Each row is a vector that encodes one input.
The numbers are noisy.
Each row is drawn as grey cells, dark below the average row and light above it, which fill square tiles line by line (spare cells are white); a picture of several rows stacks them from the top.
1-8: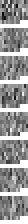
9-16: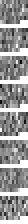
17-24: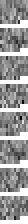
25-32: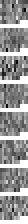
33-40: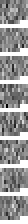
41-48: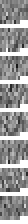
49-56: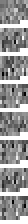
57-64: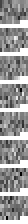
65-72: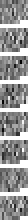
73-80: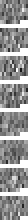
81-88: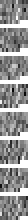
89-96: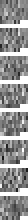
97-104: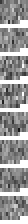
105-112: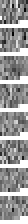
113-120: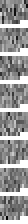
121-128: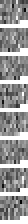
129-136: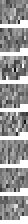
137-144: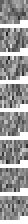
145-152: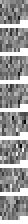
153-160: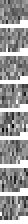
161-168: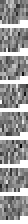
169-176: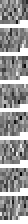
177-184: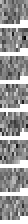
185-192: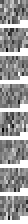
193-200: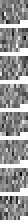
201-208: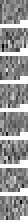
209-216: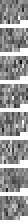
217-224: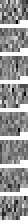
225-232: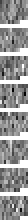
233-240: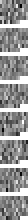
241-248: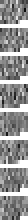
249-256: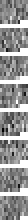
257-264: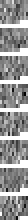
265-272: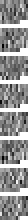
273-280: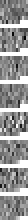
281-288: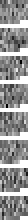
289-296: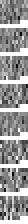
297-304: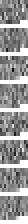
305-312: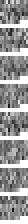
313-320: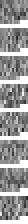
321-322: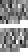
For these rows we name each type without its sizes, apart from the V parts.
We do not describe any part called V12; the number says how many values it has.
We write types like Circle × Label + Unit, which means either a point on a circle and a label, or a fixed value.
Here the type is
Circle × (Circle + V12) + Line + Tree.
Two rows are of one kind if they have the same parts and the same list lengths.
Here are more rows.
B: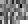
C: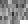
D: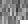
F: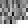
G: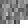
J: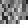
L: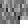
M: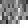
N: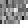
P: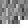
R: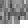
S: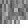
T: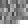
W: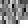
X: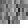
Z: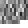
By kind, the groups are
B, Z
C, D, F, N, P, T, X
G, L, R, S
J, M, W

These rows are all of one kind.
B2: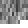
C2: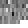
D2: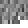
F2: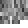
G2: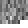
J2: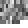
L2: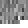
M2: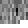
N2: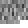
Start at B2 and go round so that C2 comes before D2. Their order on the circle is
B2, N2, J2, C2, M2, F2, G2, L2, D2.
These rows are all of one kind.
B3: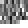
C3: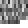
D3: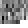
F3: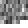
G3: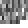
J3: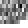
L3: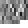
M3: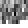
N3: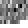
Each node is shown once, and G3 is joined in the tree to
C3 and D3.
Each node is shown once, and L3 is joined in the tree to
B3.
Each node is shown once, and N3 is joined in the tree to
J3.
